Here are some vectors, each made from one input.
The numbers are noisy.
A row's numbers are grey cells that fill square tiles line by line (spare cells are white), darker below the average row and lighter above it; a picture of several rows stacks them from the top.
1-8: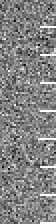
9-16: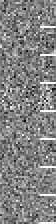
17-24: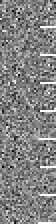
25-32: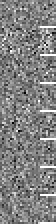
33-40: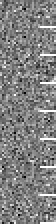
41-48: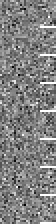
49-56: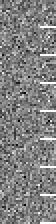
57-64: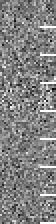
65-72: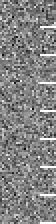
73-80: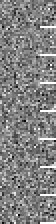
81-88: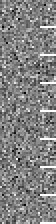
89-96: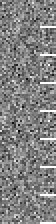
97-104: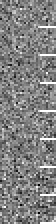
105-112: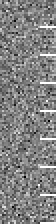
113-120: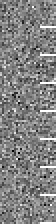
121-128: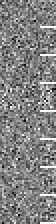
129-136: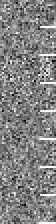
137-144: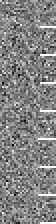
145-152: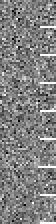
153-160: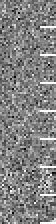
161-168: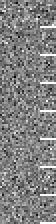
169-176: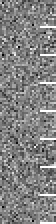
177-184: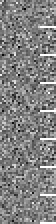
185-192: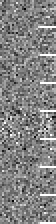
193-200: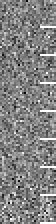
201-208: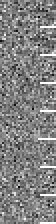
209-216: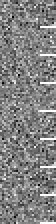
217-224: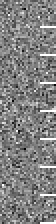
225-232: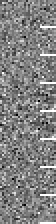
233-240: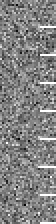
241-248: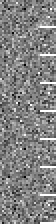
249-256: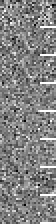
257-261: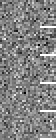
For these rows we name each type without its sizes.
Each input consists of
either a label and a node of a tree, or a list of points on a line.
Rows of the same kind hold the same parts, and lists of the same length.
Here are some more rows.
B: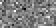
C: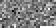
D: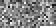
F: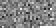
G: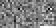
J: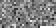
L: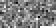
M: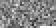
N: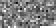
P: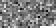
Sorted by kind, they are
B, F, G, M
C, J
D
L, N, P

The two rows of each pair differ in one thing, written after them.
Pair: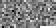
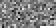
the place on the line in item 1 of the list
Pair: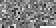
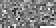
the place on the line in item 2 of the list
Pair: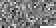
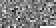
the place on the line in item 1 of the list
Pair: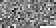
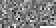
the place on the line in item 2 of the list
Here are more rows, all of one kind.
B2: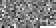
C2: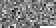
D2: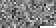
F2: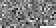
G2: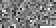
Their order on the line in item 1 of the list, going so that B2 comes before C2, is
B2, G2, C2, F2, D2.
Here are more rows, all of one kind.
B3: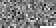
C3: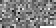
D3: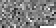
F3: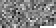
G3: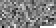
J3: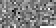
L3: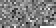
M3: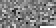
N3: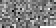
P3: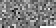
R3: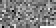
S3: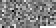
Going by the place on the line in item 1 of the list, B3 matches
D3, F3 and G3.
